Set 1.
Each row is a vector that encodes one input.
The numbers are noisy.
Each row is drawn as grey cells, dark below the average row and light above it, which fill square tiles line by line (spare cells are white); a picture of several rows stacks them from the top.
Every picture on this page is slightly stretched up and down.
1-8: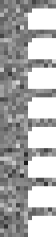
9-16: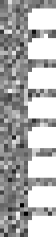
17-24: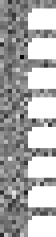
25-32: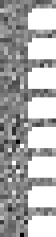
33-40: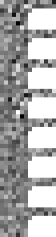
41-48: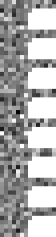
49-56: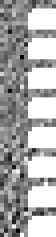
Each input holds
a point on a 6-point line and four true/false values.
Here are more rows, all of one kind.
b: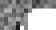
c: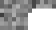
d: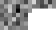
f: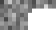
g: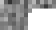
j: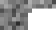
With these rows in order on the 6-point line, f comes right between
b and c.
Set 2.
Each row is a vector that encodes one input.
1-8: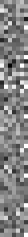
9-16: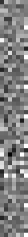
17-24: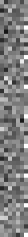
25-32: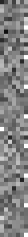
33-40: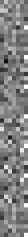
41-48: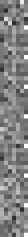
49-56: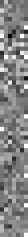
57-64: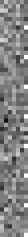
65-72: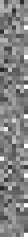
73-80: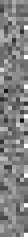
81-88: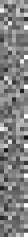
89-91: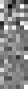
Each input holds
a list of up to two points on a 5-point line.
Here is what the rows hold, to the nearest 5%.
All of them are lists of up to two points on a 5-point line: about 5% are empty, 50% hold one and 45% two.
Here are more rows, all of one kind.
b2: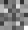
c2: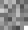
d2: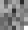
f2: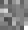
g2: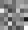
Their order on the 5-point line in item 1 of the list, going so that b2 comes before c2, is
b2, d2, f2, c2, g2.
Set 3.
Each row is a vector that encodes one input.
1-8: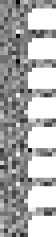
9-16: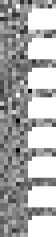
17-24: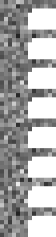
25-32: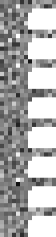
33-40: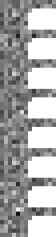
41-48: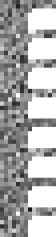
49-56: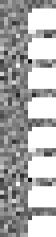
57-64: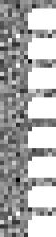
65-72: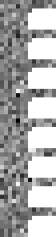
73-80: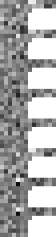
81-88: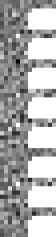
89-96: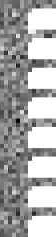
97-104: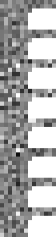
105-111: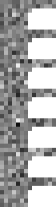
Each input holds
either a point on a 5-point line, or a point on a 9-point line.
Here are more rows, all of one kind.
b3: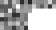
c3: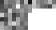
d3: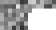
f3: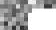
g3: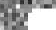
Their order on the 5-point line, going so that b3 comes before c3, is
b3, c3, g3, d3, f3.
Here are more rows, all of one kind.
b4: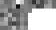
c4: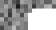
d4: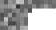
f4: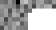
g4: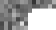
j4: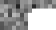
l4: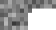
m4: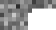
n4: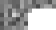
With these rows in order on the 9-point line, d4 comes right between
b4 and l4.
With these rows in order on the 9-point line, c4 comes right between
f4 and j4.
